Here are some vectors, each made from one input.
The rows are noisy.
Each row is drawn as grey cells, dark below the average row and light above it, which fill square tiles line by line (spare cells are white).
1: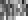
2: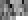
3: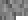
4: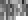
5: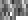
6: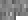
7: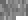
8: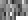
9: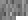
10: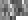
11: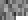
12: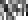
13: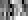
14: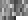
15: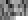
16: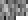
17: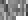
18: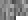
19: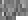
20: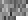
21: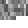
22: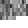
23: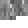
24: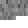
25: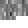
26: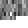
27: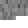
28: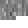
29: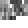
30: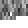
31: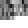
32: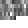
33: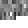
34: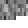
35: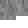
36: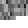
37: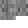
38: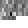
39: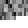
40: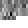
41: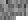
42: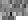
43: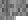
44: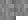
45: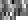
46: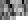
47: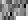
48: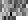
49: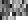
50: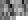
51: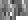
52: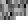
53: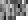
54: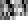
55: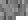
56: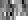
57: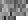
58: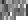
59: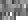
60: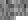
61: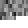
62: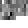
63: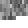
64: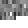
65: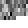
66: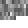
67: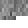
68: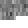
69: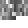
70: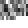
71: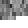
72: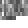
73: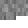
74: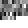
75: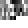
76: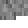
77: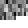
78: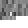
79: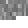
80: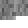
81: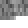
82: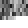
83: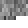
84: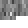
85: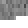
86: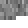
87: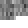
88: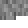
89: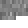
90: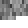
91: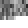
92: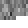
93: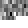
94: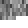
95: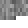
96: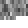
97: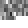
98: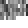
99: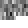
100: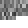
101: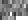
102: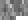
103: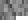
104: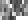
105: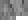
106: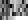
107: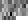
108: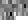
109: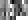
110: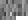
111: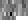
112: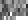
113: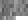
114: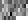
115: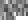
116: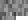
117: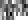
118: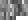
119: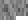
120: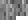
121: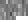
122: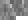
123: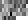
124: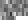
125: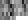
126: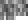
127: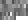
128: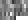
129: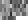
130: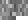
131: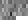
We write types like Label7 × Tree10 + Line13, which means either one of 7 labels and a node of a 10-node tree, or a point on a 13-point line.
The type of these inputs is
List2(Line5).
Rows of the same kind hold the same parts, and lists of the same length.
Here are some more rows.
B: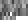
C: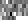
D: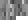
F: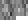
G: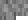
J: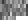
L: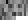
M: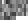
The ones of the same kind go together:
B, D, L
C, F, G, J
M

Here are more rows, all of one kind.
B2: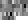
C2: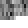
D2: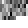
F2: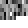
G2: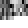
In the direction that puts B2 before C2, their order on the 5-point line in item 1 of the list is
F2, B2, G2, C2, D2.
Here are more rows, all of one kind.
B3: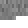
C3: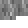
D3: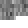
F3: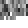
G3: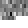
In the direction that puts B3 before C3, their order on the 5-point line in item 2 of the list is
F3, B3, C3, D3, G3.
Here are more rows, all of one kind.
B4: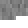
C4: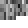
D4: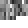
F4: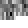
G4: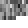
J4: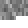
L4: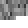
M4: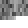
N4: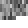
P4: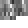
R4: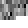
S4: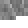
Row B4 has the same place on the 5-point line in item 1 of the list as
C4, D4, L4 and P4.
